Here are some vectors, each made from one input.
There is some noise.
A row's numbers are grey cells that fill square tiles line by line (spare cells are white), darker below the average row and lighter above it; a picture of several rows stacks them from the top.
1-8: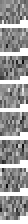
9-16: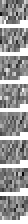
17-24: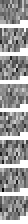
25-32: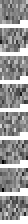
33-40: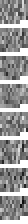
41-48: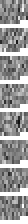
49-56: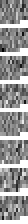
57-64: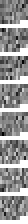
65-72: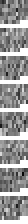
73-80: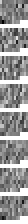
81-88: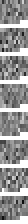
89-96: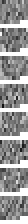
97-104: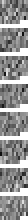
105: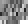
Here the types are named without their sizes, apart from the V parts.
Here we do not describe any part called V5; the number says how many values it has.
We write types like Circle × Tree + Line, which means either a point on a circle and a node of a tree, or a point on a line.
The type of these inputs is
List(Line) × V5.
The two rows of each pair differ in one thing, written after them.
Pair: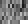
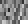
the value of V5
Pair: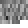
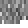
the value of V5
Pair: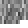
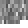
the place on the line in item 1 of the list
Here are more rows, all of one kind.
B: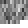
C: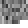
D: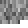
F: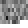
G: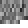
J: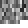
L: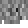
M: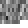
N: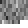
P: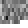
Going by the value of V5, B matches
D and N.
